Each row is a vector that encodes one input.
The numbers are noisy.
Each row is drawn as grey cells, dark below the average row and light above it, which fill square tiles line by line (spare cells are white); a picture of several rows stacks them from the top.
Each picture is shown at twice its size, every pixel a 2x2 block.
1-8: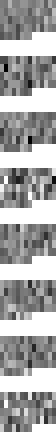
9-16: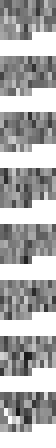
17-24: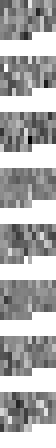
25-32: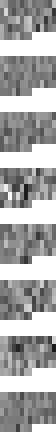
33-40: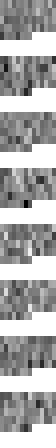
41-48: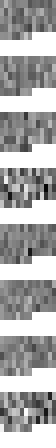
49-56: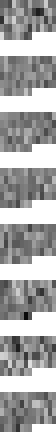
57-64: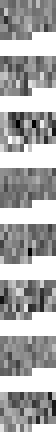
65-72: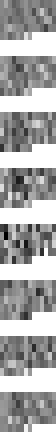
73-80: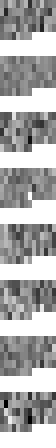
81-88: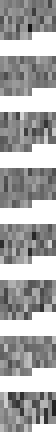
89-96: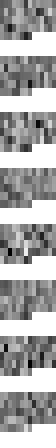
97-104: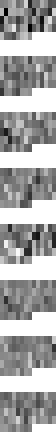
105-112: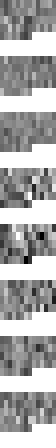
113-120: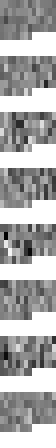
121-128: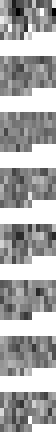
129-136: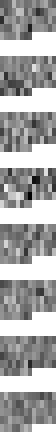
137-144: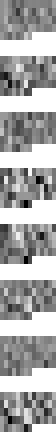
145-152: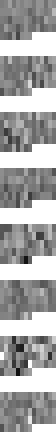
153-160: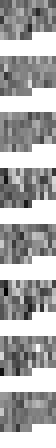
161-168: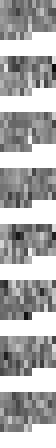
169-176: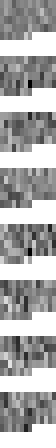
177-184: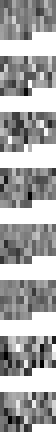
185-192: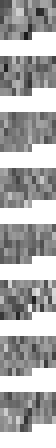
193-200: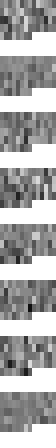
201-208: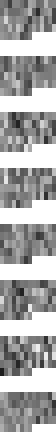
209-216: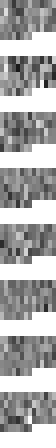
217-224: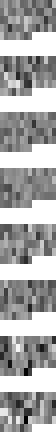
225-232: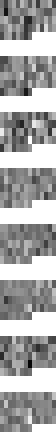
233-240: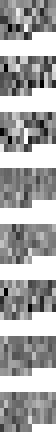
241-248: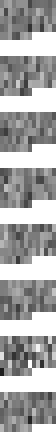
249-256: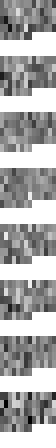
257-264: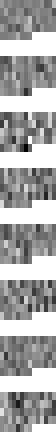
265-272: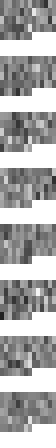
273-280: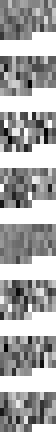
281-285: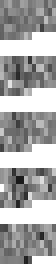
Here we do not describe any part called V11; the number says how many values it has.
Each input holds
either a node of a 7-node tree and a value of V11, or a list of up to three points on a 9-point line.
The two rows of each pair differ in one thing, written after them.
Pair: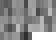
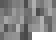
the value of V11
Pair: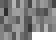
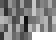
the value of V11
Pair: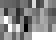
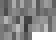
the value of V11
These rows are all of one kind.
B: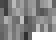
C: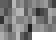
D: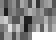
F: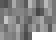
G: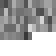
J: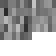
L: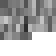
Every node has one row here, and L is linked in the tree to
B, F and J.
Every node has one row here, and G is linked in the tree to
F.
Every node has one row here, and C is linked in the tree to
J.
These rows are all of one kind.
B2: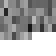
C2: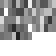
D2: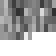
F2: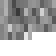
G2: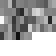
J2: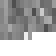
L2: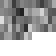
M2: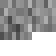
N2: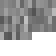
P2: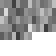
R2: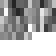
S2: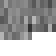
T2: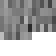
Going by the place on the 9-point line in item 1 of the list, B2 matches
C2, G2, L2 and S2.
